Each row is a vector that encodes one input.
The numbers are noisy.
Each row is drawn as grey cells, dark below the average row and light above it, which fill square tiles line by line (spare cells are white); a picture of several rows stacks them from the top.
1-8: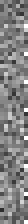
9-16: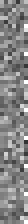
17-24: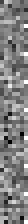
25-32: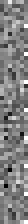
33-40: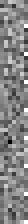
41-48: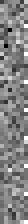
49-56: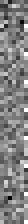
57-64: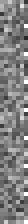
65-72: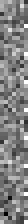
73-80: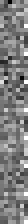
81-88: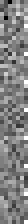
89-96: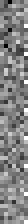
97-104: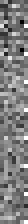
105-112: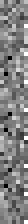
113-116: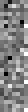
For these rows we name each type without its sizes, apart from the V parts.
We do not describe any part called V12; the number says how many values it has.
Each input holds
either a point on a circle and a true/false value, or a value of V12.
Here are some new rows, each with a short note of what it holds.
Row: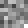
a value of V12
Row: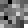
a point on a circle and a true/false value
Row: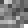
a point on a circle and a true/false value
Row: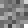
a value of V12
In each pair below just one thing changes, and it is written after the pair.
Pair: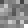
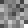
the place on the circle
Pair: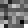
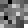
the place on the circle
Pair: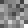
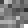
the place on the circle
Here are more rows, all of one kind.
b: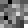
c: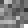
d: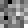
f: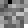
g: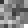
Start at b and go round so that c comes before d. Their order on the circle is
b, c, g, f, d.
